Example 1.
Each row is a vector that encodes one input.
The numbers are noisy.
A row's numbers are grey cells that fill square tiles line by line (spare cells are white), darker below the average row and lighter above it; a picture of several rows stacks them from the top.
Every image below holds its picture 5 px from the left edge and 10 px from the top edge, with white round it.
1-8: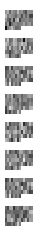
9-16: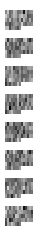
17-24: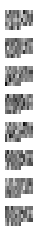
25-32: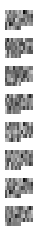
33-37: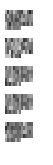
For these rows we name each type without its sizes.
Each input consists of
a label and a point on a line.
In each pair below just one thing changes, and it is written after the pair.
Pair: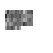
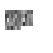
the place on the line
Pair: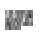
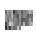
the label
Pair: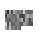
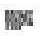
the place on the line
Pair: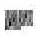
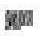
the place on the line
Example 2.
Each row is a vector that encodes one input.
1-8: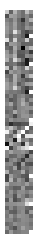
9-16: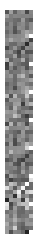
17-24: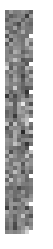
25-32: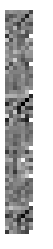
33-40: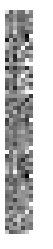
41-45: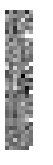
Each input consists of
either a point on each of two 3-point lines, or a point on a 7-point line.
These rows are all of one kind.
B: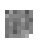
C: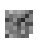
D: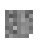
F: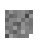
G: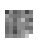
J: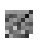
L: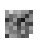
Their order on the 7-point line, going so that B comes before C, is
D, J, F, G, B, C, L.
